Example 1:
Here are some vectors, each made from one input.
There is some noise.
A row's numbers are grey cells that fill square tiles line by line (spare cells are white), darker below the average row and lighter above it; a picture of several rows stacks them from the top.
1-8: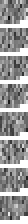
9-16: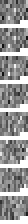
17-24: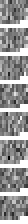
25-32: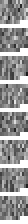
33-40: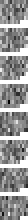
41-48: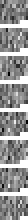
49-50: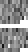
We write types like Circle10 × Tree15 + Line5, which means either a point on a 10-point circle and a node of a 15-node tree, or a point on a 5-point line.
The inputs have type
Bool × Bool × Bool + Line7.
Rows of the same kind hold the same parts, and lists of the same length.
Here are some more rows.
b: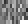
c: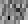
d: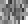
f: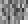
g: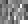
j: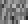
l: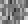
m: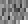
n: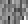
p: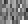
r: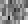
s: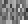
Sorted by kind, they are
b, g, j, p, s
c, d, f, l, m, n, r

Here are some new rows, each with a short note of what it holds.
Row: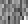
a point on a 7-point line
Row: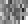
a point on a 7-point line
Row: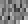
a point on a 7-point line
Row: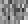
a point on a 7-point line
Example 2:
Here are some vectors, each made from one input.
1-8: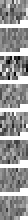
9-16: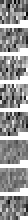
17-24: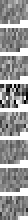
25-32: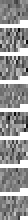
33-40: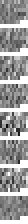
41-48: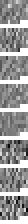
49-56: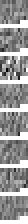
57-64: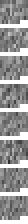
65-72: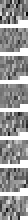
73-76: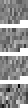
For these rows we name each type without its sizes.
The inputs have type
List(Line).
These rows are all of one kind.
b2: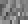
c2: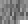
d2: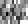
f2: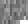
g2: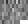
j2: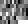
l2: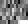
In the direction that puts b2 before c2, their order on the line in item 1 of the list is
g2, b2, d2, c2, f2, j2, l2.
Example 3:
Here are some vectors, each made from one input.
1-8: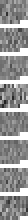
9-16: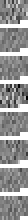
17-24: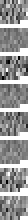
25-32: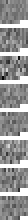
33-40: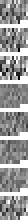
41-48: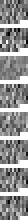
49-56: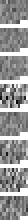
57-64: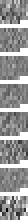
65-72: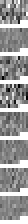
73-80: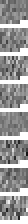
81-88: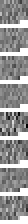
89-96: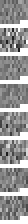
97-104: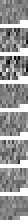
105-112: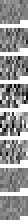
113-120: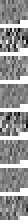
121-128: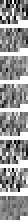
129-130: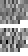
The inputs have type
List2(Line4).
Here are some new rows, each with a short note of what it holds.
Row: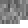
a list of one item
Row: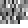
a list of one item
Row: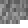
a list of one item
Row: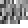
the empty list
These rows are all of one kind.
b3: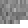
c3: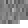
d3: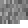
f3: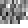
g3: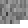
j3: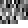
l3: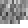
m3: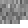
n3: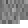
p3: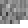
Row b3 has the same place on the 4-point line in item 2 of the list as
d3 and m3.
